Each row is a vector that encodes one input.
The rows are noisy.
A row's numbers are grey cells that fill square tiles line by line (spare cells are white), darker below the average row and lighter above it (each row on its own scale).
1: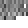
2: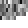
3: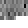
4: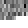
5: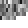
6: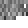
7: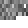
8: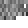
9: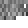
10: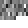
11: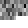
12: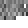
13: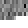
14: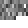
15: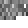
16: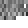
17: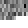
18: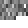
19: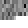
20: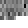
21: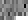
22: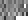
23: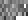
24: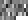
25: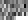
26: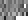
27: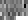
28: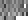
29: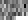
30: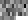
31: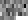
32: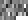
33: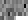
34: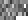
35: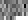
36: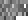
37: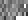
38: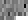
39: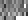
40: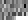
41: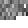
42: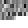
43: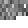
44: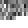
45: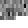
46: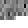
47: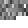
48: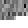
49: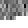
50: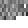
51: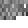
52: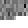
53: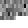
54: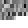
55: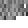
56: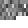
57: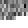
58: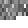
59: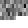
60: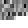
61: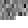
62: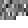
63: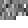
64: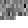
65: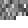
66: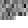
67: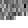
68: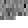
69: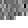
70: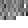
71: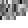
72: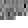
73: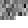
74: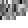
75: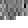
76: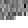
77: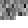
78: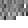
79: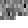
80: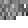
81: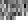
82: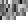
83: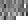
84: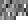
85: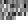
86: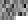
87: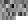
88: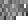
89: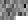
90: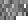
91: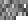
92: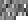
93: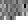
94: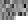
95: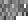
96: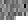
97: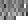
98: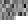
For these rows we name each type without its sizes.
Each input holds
a list of points on a line.
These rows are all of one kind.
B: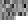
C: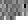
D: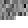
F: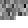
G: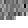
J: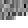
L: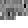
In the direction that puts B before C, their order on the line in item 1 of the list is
F, B, D, L, J, G, C.
